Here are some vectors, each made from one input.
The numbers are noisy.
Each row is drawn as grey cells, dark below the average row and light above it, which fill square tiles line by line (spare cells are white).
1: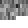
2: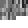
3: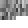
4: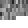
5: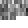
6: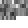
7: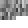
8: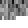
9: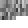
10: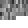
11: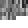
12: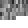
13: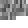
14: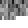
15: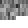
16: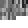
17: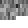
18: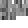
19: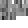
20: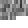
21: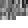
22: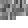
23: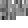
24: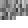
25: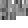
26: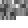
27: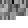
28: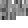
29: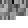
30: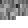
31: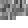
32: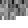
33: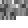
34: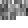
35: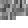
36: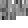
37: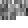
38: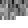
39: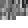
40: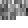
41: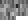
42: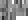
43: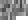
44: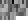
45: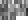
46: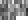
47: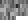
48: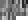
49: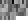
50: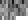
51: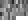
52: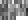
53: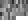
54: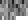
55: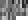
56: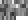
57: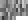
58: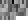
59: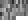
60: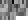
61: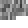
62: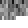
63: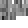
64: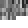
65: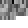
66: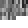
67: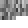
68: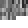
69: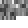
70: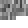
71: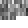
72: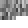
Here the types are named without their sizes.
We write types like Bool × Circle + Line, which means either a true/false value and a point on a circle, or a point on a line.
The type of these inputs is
Bool × Line.
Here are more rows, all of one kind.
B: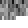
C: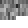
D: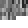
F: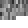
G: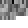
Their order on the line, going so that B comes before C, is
G, B, C, F, D.
